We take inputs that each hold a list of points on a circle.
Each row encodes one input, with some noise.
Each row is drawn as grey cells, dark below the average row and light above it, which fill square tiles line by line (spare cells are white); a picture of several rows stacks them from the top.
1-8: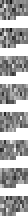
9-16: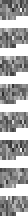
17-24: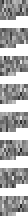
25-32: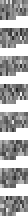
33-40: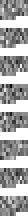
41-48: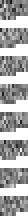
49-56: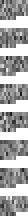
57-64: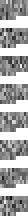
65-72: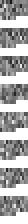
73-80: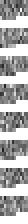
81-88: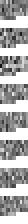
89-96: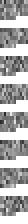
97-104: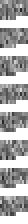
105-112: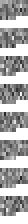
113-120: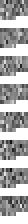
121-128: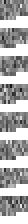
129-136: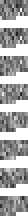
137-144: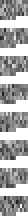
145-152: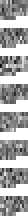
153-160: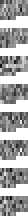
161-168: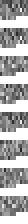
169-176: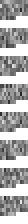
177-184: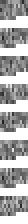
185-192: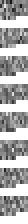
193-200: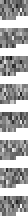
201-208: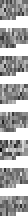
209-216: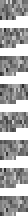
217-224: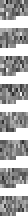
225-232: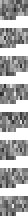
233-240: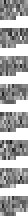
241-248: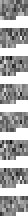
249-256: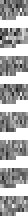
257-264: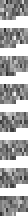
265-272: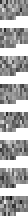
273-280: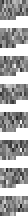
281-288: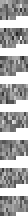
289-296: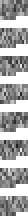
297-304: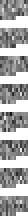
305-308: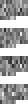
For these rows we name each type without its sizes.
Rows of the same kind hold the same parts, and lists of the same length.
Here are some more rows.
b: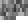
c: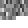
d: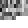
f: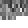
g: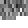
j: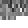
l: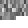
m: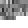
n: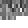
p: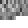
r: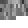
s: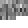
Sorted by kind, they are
b, c, f, g, j, m, n
d
l, p, r, s

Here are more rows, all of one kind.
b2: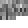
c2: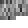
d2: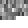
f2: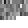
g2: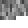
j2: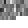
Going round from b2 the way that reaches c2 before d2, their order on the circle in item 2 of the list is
b2, f2, c2, j2, g2, d2.
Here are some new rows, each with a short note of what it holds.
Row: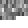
a list of two items
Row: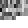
the empty list
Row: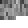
a list of two items
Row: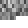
a list of two items
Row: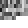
the empty list
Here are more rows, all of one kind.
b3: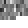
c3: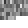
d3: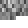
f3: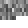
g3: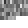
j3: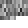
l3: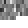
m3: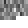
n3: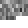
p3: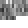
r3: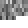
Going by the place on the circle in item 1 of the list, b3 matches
c3, g3, l3 and m3.
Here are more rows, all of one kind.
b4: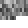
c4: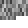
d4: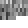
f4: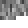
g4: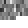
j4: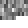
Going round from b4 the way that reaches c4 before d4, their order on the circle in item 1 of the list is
b4, j4, c4, f4, g4, d4.
